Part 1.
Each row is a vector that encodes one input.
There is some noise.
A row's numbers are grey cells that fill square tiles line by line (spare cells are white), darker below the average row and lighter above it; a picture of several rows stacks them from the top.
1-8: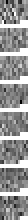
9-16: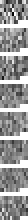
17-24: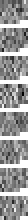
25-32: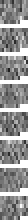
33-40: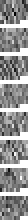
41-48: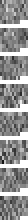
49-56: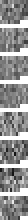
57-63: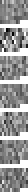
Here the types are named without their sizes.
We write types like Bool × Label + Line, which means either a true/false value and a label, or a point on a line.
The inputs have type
Circle.
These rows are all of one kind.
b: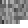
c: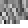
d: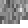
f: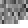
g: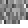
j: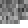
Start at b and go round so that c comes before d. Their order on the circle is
b, g, c, j, f, d.
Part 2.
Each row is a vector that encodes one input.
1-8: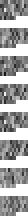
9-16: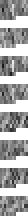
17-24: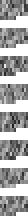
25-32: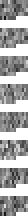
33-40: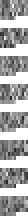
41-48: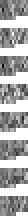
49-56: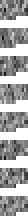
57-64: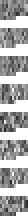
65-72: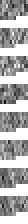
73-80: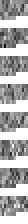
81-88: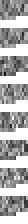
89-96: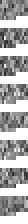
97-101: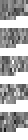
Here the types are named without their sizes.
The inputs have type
Line × Line.
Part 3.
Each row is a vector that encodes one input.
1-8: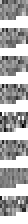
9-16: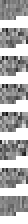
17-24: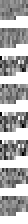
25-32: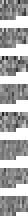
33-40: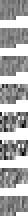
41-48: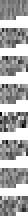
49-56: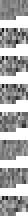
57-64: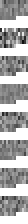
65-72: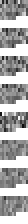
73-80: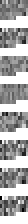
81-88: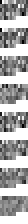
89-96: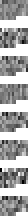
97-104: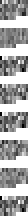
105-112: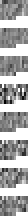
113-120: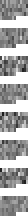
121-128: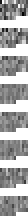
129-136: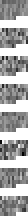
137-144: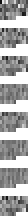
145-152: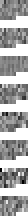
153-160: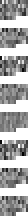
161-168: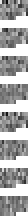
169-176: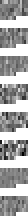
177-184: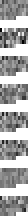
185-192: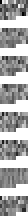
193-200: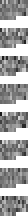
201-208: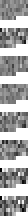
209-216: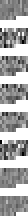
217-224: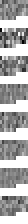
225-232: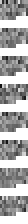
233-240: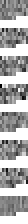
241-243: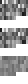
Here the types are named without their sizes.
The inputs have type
Line.
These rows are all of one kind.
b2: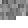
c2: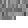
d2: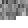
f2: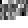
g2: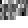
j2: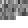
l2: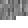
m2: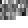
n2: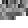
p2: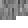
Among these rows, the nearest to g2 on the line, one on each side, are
f2 and m2.
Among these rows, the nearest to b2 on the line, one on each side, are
d2 and p2.
